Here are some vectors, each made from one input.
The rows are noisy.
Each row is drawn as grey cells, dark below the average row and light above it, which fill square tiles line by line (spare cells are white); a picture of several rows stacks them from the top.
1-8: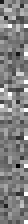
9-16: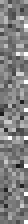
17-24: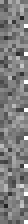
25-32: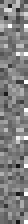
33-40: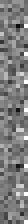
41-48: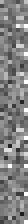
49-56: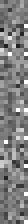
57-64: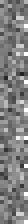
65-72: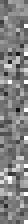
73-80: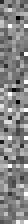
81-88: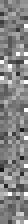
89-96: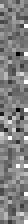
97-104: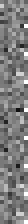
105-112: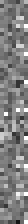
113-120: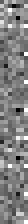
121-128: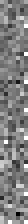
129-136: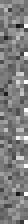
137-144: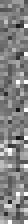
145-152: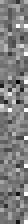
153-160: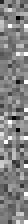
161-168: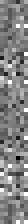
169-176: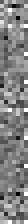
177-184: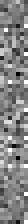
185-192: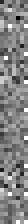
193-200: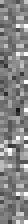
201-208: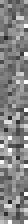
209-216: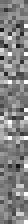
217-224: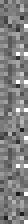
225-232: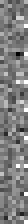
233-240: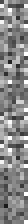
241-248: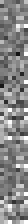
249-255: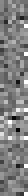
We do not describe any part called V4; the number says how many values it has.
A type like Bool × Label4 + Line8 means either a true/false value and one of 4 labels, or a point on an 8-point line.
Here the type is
Bool × V4 + List3(Line5).
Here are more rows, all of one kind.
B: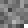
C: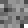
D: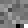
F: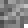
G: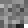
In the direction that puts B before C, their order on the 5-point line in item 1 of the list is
G, D, B, C, F.
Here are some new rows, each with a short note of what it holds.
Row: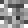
a true/false value and a value of V4
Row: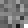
a list of two items
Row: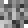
the empty list
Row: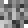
the empty list
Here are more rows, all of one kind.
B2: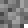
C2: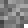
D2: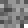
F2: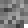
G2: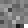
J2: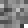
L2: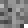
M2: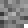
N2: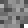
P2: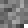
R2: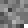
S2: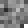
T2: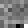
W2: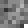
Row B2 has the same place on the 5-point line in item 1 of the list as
P2, R2 and W2.
